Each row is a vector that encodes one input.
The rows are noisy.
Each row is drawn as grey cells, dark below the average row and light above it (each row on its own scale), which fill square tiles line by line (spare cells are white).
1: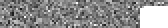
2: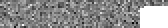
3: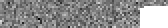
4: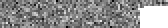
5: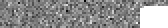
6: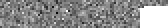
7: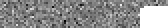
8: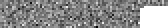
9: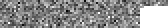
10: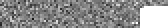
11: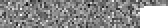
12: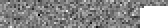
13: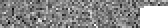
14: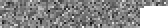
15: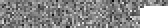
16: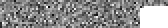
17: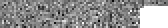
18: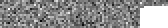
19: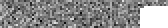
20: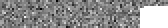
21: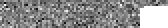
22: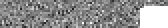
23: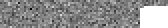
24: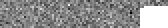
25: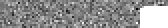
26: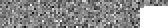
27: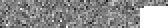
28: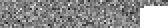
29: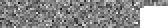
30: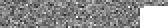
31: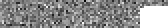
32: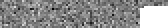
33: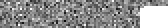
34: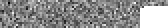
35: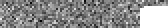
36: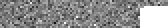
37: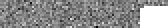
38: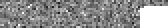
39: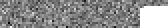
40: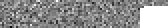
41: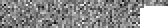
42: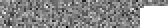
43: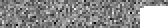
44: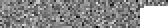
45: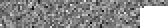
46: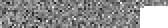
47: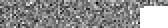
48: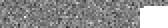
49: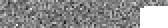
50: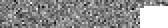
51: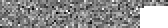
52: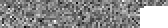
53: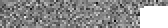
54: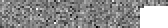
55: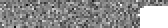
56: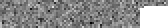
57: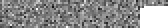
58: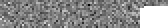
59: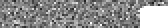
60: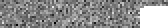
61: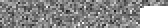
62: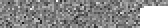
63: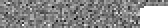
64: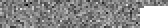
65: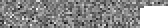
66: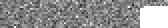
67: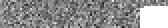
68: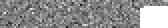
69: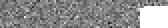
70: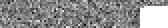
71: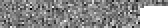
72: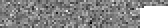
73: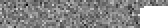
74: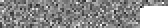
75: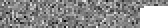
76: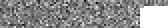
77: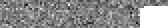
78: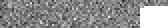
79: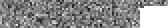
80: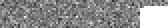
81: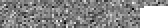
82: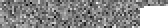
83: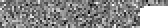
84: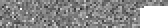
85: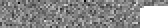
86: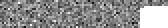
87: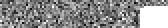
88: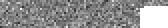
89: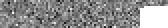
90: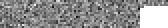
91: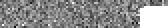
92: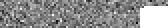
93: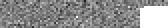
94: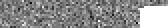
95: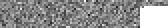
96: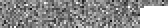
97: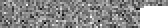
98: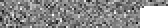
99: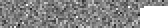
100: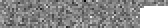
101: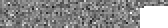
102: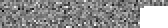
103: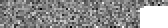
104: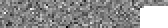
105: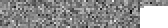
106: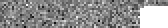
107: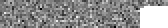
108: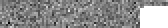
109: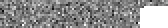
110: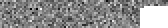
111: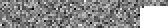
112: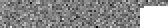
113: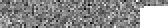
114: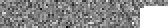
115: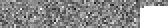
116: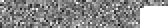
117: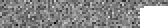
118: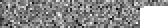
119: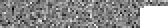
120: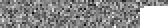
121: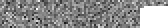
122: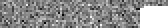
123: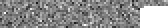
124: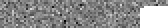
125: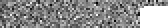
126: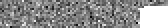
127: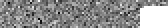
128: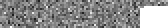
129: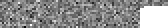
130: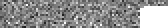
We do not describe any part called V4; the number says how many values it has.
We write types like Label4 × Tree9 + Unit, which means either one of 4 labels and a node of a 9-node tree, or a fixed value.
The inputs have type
(Circle9 + V4) × Label7.
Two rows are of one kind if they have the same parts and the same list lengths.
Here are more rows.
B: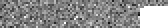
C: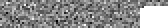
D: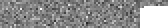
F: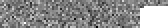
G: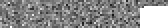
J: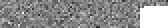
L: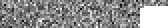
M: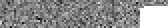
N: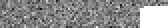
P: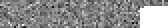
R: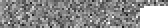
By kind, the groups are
B, L, N
C, D, F, G, J, M, P, R

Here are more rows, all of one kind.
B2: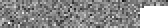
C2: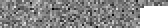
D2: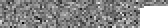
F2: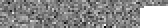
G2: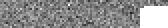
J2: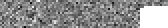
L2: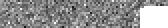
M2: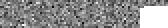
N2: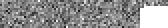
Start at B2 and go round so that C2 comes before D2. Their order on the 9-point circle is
B2, M2, C2, J2, D2, F2, N2, G2, L2.
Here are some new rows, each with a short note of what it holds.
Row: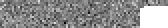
a point on a 9-point circle and one of 7 labels
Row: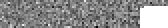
a point on a 9-point circle and one of 7 labels
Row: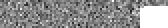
a point on a 9-point circle and one of 7 labels
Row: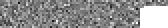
one of 7 labels and a value of V4
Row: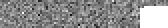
a point on a 9-point circle and one of 7 labels
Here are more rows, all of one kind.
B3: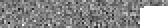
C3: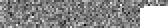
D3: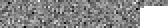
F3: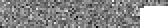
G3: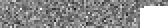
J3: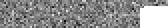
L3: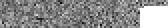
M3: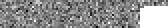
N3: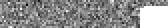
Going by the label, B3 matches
C3 and N3.
